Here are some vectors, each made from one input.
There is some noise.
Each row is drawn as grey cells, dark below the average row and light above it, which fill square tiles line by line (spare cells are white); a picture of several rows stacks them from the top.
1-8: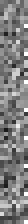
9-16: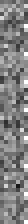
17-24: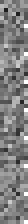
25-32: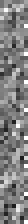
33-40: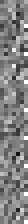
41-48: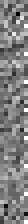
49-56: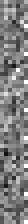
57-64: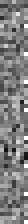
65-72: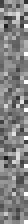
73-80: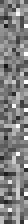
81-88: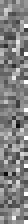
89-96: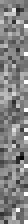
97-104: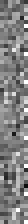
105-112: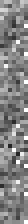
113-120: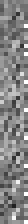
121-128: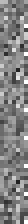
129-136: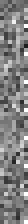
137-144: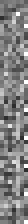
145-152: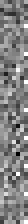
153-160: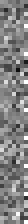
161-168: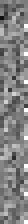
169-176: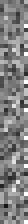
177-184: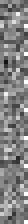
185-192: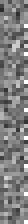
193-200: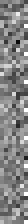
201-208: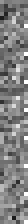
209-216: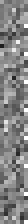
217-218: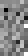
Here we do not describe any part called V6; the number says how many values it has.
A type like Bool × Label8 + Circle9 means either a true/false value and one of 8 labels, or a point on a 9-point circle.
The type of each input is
Bool × ((Line4 + Line8) × Line8 + V6).
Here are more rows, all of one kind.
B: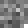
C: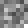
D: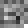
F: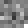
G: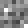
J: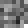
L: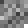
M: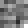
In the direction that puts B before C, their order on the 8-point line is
M, L, J, B, D, F, C, G.
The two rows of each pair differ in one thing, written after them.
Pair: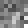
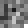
the value of V6
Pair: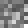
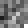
the value of V6
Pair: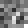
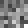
the true/false value
